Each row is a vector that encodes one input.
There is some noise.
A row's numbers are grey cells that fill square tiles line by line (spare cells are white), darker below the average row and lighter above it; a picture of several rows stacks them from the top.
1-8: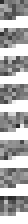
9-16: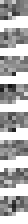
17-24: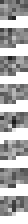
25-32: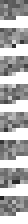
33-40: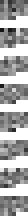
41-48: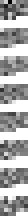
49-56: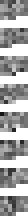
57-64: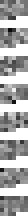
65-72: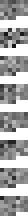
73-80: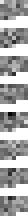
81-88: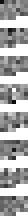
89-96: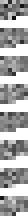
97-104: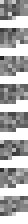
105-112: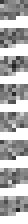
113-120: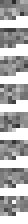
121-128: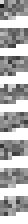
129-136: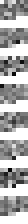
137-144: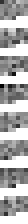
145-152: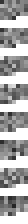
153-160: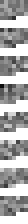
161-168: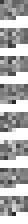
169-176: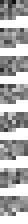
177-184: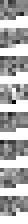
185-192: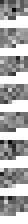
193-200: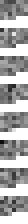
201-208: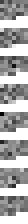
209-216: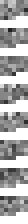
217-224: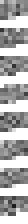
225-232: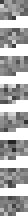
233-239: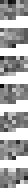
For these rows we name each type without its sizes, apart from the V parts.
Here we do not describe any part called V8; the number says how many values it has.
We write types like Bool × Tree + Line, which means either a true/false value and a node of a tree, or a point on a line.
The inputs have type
List(Bool × V8).
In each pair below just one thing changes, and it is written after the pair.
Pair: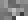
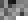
the value of V8 in item 2 of the list
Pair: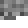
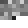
the value of V8 in item 2 of the list
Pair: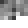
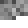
the value of V8 in item 1 of the list
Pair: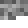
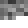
the true/false value in item 2 of the list
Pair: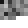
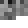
the value of V8 in item 1 of the list
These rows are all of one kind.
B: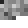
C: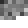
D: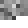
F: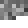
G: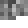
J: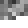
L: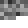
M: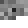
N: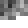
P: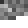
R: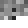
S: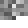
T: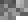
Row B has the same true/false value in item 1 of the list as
F, J and P.
